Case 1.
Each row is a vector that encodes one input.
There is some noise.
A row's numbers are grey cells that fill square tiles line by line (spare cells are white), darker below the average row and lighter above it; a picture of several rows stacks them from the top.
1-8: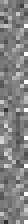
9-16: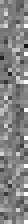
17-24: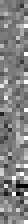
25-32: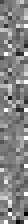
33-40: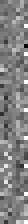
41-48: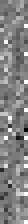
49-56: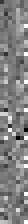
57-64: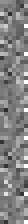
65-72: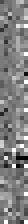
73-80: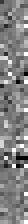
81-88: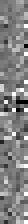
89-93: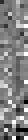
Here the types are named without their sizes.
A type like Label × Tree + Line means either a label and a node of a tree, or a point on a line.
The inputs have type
List(Line).
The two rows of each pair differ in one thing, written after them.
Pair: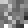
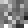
the place on the line in item 2 of the list
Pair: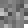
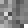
the place on the line in item 1 of the list
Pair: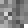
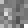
the place on the line in item 2 of the list
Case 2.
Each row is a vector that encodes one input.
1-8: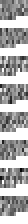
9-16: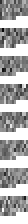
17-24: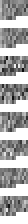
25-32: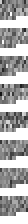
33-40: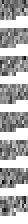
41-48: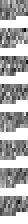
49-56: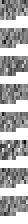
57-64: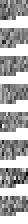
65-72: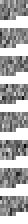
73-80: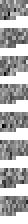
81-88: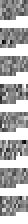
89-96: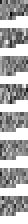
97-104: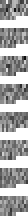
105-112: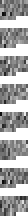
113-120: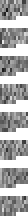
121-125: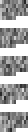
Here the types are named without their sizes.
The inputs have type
(Bool × Bool × Bool + Unit) × Tree.
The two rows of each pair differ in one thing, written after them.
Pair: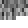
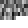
one of the three true/false values
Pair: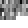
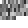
the node of the tree
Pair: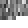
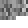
one of the three true/false values
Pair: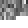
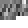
the node of the tree
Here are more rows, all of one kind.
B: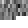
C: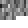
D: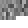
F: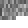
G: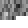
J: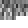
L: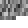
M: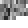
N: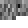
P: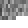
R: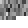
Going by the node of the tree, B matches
G, L, N and R.
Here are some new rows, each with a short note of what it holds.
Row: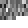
a node of a tree and three true/false values
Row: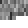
a node of a tree
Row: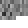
a node of a tree
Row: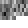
a node of a tree and three true/false values
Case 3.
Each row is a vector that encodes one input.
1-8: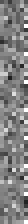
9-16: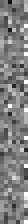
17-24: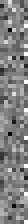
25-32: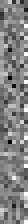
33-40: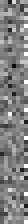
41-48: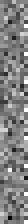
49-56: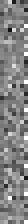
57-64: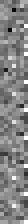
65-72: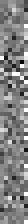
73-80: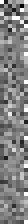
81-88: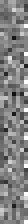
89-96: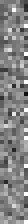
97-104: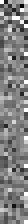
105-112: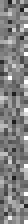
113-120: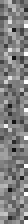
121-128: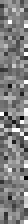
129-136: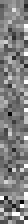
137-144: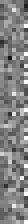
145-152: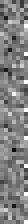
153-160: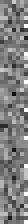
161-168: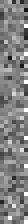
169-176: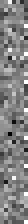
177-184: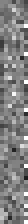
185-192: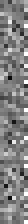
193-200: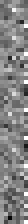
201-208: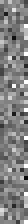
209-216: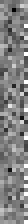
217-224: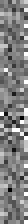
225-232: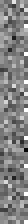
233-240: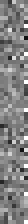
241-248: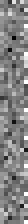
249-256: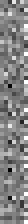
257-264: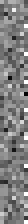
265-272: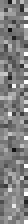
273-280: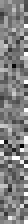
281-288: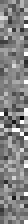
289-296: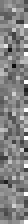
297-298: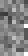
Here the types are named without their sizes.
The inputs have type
Bool × Bool × Bool × Bool × Bool × Bool × Tree + Unit.
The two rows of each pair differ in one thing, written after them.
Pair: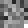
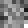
one of the six true/false values
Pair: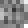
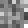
the node of the tree
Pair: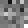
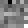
the node of the tree
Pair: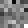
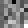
one of the six true/false values
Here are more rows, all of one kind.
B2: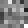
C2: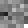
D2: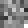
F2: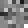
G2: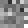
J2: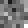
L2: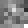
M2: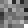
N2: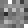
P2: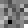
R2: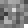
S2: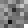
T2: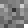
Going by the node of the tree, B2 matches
D2, M2 and S2.
